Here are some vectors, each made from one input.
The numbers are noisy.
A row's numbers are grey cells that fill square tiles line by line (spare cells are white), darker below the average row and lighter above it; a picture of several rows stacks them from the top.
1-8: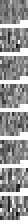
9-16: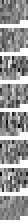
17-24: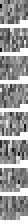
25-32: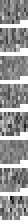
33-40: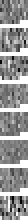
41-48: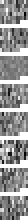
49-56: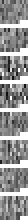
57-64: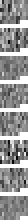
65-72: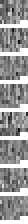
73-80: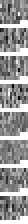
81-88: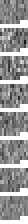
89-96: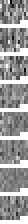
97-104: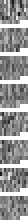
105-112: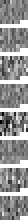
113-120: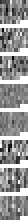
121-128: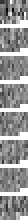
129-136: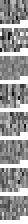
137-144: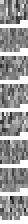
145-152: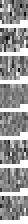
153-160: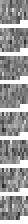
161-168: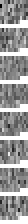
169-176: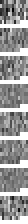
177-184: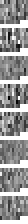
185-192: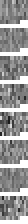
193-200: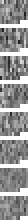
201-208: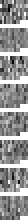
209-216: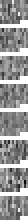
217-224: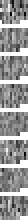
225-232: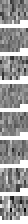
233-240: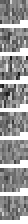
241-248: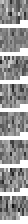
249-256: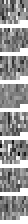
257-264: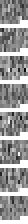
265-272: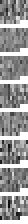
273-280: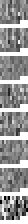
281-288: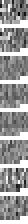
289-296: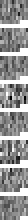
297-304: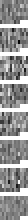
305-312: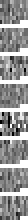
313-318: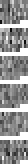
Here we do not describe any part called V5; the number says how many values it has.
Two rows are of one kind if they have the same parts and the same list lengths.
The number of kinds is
4.
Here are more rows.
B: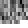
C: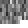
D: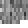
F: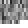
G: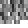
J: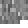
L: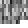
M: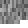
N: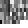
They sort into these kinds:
B, C
D, J
F, L
G, M, N

